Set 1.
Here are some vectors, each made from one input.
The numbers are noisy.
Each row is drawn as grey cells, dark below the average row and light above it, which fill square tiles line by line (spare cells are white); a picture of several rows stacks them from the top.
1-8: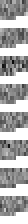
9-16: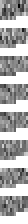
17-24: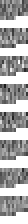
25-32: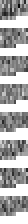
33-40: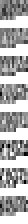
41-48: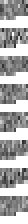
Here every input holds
either a point on a 4-point line, or a point on a 6-point line.
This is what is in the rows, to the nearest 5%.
About 50% of them hold a point on a 4-point line. The rest hold a point on a 6-point line.
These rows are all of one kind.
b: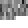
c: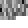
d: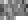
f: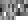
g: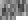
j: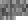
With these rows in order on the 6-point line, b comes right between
c and d.
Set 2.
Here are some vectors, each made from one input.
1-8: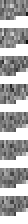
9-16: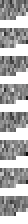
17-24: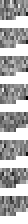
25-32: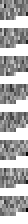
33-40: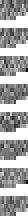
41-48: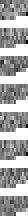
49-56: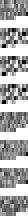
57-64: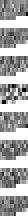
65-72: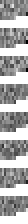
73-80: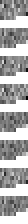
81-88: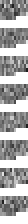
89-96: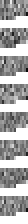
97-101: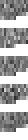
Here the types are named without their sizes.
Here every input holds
a list of points on a line.
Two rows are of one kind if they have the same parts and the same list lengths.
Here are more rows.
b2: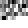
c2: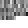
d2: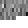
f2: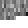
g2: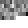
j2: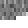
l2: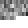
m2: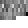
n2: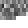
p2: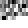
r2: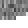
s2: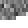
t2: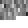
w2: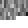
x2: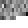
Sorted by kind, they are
b2, p2
c2, d2, f2, g2, l2, m2, t2, w2, x2
j2, n2, r2, s2

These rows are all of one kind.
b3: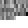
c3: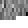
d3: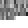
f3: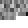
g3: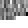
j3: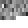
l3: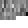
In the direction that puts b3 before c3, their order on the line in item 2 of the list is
d3, f3, b3, g3, j3, l3, c3.
